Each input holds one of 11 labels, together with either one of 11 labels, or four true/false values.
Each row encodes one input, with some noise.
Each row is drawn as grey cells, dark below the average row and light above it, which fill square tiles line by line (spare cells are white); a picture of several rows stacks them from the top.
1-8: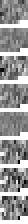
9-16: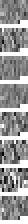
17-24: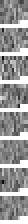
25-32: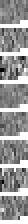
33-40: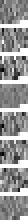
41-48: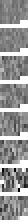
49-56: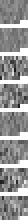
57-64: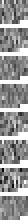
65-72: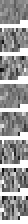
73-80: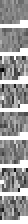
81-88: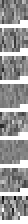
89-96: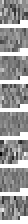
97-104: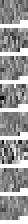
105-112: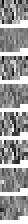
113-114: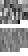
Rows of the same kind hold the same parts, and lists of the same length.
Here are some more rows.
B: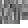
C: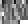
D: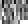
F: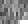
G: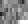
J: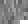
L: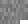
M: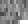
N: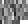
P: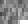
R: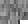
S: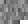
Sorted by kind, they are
B, G, J, L, N, P, R
C, D, F, M, S

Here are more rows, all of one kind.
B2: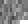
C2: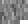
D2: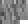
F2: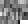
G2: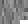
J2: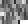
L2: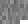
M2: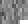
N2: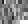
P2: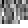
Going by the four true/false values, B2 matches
J2 and N2.
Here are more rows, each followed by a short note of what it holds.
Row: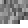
two labels (each one of 11)
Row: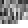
two labels (each one of 11)
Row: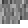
two labels (each one of 11)
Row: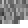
two labels (each one of 11)
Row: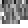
two labels (each one of 11)
